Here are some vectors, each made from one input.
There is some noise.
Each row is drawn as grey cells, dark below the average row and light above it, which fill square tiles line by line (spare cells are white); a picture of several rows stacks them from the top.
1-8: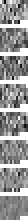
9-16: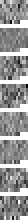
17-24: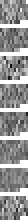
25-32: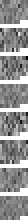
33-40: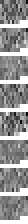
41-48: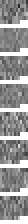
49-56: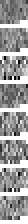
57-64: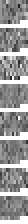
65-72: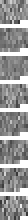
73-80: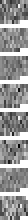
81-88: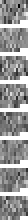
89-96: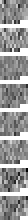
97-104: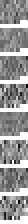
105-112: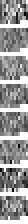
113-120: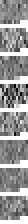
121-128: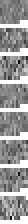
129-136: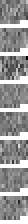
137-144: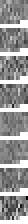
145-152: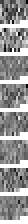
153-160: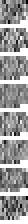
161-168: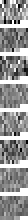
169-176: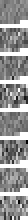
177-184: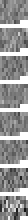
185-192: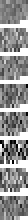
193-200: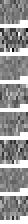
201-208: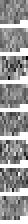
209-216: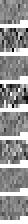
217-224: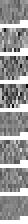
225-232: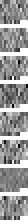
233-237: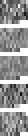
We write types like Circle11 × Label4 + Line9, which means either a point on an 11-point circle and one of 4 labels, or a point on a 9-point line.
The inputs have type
Bool × Line4 + Circle8 × Line6 + Label7.
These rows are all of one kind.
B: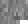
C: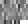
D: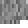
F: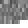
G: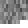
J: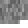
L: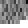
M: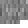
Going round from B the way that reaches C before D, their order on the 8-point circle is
B, C, D, G, L, M, J, F.
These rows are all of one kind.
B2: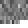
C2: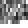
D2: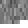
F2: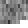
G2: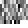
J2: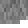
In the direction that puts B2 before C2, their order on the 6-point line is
G2, F2, B2, D2, J2, C2.
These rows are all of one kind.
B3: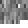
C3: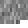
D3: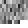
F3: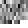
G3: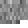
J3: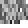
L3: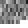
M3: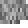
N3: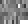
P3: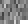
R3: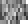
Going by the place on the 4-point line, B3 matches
J3, M3, N3 and R3.
